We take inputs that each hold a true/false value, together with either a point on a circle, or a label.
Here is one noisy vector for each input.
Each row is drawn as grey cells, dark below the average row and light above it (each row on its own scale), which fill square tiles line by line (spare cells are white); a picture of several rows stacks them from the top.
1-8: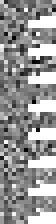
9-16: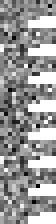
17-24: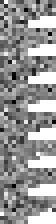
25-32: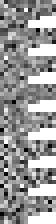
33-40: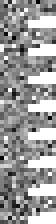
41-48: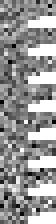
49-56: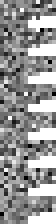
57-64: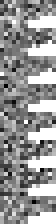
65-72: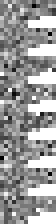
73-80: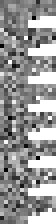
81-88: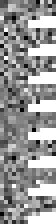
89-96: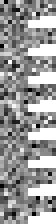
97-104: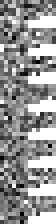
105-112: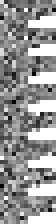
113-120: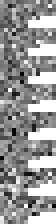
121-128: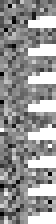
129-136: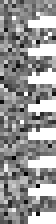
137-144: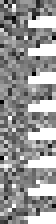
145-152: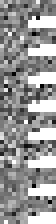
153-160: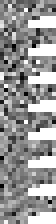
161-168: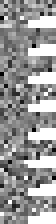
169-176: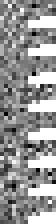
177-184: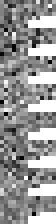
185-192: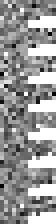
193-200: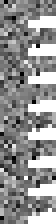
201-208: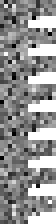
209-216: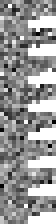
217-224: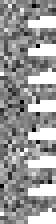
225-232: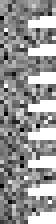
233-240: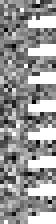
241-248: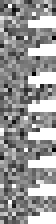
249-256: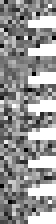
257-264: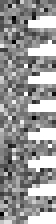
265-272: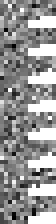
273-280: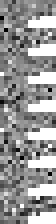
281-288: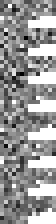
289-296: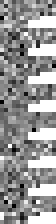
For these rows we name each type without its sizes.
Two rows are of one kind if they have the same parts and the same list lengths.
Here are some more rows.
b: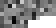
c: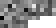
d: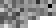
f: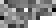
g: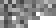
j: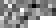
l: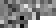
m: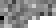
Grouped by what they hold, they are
b, c, d, m
f, g, j, l

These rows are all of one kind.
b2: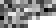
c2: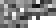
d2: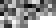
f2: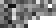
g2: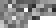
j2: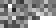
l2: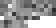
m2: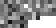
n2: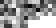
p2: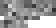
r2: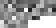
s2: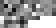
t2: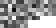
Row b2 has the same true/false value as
c2, f2 and m2.
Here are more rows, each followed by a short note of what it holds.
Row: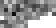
a label and a true/false value
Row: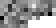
a point on a circle and a true/false value
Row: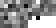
a label and a true/false value
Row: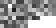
a label and a true/false value
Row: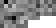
a point on a circle and a true/false value
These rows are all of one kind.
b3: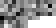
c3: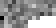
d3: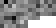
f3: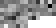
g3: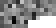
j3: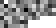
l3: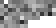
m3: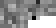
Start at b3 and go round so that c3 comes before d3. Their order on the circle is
b3, c3, l3, j3, g3, m3, d3, f3.
